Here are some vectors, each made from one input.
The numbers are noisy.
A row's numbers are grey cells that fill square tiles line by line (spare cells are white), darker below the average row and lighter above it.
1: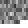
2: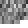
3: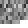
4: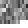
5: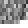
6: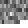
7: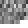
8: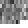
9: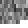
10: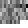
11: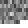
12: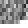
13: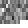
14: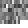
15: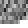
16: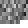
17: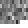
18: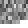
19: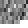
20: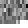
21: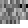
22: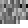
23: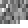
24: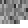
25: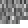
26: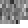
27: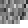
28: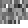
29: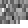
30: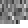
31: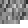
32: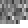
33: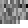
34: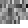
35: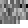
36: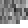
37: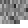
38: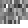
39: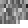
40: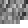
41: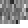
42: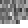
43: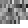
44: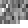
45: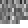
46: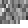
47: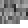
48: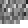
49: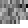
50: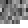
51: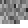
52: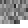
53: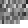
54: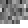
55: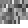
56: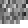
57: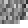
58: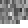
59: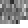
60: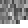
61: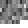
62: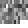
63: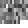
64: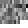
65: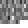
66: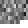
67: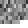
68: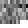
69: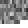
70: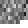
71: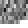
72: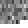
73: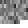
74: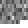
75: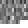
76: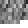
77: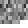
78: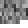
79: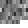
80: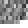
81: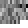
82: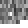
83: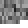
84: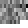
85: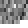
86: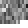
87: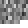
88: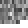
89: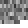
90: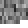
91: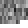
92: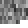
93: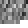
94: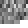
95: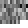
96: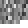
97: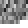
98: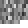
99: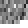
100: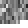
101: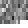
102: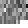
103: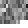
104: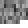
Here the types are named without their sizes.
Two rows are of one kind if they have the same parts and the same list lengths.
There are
3 kinds of row.
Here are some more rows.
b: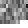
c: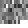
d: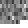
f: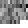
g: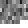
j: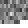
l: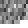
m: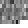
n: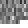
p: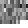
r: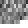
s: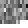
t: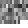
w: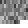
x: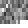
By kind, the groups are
b, c, f, p, s, t, x
d, g, j, m, n, w
l, r

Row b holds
a point on a line.
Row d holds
a node of a tree.
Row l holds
a label.
